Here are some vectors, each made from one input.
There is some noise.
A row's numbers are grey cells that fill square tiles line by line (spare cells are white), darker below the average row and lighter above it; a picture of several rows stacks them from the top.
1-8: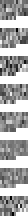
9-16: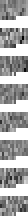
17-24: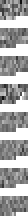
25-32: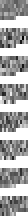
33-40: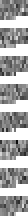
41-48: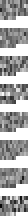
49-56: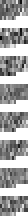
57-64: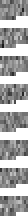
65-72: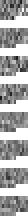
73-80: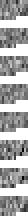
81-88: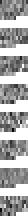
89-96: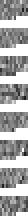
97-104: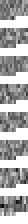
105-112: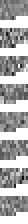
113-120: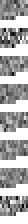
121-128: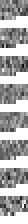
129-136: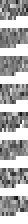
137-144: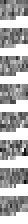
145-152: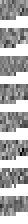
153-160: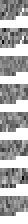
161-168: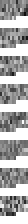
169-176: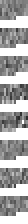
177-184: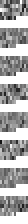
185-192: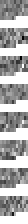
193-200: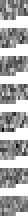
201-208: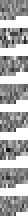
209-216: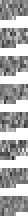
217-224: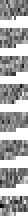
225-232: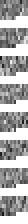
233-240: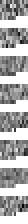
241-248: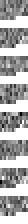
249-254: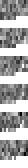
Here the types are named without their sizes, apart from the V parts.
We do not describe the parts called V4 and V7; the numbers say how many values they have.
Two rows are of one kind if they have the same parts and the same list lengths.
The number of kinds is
6.
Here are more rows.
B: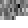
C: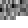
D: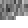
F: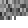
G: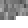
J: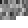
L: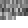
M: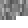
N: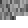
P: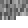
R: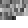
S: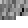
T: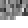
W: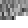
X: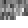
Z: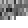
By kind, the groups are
B, F, M, P
C
D, N, T, X
G, J, L
R, S, Z
W

